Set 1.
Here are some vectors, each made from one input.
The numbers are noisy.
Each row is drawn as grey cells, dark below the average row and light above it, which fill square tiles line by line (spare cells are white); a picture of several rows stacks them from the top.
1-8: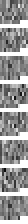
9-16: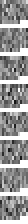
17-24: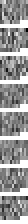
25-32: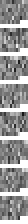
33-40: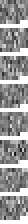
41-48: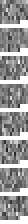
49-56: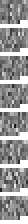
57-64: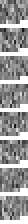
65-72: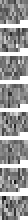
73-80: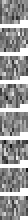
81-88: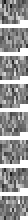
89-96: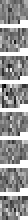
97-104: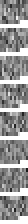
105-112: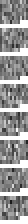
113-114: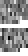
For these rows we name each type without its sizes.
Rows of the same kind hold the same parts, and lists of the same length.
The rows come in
2 kinds.
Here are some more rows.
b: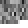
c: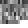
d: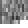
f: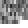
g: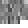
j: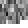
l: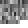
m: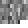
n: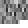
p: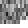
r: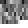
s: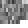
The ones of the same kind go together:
b, c, f, l, n, r
d, g, j, m, p, s

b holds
a point on a circle.
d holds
a point on a line.
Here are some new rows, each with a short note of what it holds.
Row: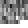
a point on a circle
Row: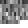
a point on a circle
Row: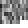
a point on a line
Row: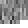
a point on a line
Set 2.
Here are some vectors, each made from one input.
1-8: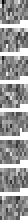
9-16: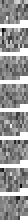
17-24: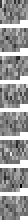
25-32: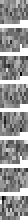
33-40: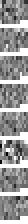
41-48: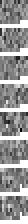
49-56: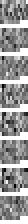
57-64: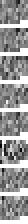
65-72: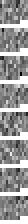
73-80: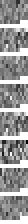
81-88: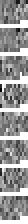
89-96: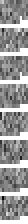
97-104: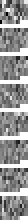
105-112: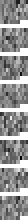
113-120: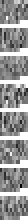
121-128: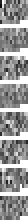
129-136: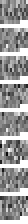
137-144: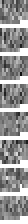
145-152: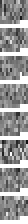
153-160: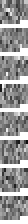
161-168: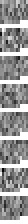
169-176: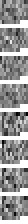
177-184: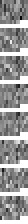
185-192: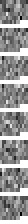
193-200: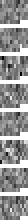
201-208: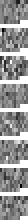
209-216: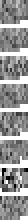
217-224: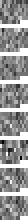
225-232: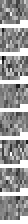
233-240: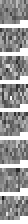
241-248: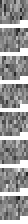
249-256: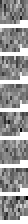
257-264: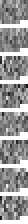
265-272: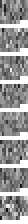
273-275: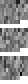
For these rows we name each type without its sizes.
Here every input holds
a point on a circle and a true/false value.
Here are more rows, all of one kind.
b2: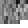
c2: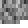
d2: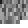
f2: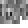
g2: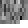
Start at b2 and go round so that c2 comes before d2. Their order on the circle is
b2, f2, c2, g2, d2.
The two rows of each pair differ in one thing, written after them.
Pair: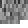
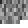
the true/false value
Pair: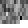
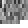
the place on the circle
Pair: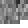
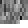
the place on the circle
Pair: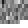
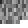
the place on the circle
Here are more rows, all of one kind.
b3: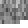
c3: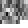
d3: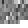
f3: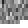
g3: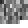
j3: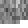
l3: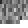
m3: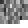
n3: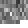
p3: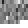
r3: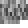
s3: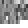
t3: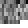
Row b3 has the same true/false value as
j3, r3 and t3.
